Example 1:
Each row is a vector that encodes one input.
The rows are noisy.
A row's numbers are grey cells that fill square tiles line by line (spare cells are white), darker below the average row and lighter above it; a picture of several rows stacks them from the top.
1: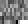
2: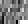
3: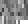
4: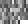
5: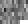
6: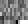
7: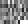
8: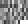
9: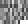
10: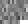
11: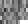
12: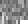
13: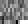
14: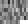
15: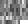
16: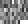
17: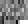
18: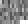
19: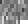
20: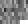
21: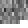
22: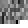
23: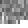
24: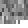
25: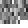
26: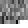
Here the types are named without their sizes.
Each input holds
a point on each of two lines.
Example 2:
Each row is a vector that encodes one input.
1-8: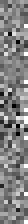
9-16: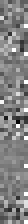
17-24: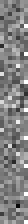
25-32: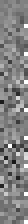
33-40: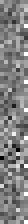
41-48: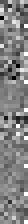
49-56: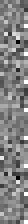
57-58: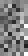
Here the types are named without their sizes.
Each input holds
either a fixed value, or a point on each of two lines.
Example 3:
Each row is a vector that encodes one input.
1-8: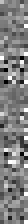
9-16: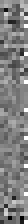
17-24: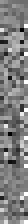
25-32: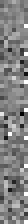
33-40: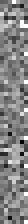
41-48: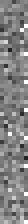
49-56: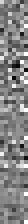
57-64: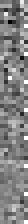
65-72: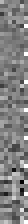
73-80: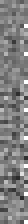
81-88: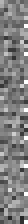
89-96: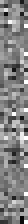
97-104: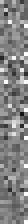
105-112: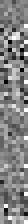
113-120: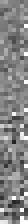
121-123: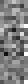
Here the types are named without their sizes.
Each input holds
a point on a circle.
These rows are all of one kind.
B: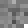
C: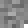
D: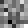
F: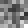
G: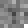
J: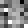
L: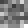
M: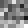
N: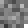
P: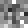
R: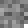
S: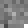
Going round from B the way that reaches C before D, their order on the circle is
B, J, P, C, D, S, N, L, F, R, M, G.
